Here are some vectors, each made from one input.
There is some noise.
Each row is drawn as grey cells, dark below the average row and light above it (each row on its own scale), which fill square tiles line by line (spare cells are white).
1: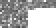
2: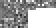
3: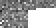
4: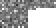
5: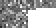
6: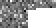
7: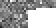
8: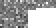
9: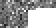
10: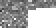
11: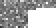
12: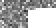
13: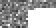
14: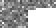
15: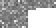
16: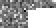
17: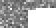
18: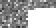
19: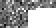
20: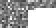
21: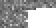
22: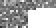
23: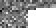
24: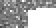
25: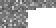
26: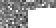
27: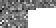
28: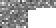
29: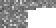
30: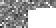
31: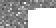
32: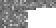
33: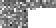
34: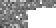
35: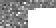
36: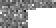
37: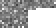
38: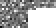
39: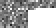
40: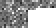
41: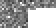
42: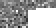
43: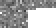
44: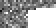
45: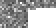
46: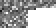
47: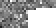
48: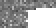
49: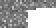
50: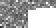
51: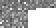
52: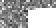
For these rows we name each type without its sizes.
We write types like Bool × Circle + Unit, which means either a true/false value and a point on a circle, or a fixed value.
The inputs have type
Circle.
